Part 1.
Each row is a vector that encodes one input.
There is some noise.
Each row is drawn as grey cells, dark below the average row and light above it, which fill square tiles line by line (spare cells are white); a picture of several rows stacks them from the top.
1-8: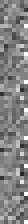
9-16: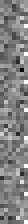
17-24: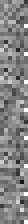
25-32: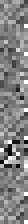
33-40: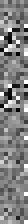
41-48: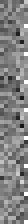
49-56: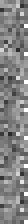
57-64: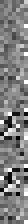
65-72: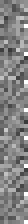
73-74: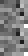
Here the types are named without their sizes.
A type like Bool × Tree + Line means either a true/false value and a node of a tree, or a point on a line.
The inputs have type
Bool × Bool × Bool + Unit.
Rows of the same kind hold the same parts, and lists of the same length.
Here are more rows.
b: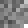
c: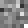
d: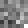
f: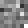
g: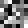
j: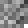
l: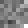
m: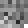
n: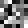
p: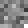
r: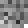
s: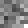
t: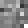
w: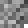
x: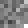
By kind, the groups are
b, c, d, f, j, l, m, p, r, s, t, w, x
g, n

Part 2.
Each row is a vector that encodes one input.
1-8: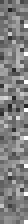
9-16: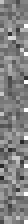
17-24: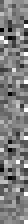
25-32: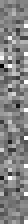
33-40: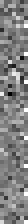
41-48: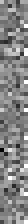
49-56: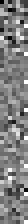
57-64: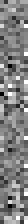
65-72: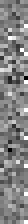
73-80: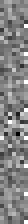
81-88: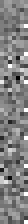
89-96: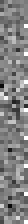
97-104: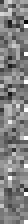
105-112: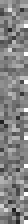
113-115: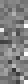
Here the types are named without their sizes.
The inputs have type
Tree.
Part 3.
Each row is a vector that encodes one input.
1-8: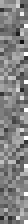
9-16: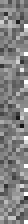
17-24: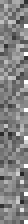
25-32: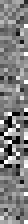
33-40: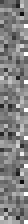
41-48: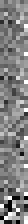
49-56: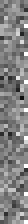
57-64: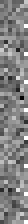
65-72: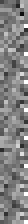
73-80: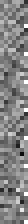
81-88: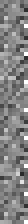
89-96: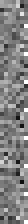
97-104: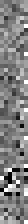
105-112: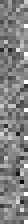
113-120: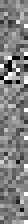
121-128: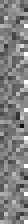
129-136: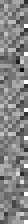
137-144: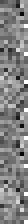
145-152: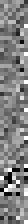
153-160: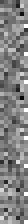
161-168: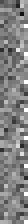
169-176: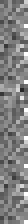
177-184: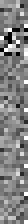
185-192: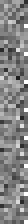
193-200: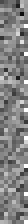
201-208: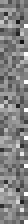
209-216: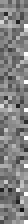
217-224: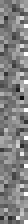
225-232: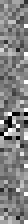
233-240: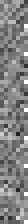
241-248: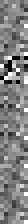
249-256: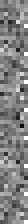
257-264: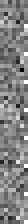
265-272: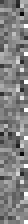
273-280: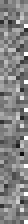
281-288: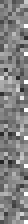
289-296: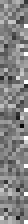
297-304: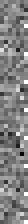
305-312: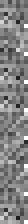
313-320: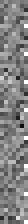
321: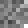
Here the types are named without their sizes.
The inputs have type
Bool × Bool × Bool + Unit.
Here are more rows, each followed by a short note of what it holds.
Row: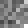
three true/false values
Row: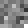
three true/false values
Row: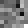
three true/false values
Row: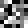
a fixed value
